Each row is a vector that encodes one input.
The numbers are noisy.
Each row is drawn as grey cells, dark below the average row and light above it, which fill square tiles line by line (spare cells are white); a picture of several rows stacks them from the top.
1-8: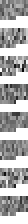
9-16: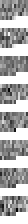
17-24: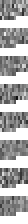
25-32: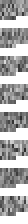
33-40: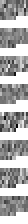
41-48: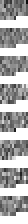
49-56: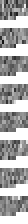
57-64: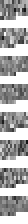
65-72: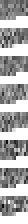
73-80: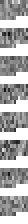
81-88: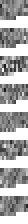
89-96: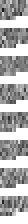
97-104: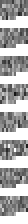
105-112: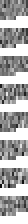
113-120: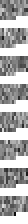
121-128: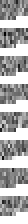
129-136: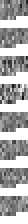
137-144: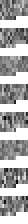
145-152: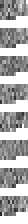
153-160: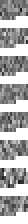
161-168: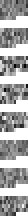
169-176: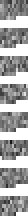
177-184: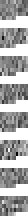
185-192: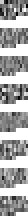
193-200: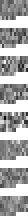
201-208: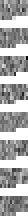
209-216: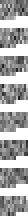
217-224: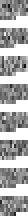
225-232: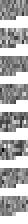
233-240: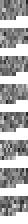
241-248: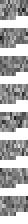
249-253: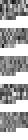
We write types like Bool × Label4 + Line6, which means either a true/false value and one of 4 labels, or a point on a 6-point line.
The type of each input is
Bool × Bool × Bool × Bool × Circle8 + Circle9 + Unit.
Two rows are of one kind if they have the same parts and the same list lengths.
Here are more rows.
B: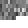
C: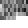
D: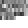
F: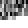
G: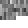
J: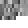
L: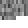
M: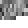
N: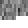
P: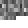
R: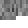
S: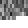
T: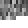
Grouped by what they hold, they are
B, C, G, L, M, N, P, R, S, T
D, F
J

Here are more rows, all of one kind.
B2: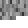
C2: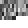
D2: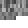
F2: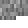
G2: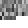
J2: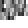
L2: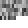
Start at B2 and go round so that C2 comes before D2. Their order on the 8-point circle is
B2, G2, C2, F2, D2, L2, J2.
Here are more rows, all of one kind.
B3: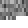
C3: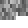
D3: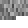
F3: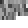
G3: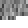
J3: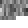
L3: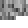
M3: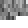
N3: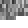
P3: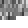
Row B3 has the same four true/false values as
C3, D3, G3 and L3.
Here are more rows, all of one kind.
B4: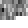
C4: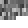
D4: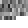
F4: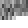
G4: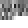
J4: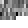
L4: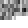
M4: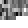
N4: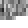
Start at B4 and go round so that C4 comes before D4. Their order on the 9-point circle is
B4, J4, M4, C4, D4, G4, F4, L4, N4.
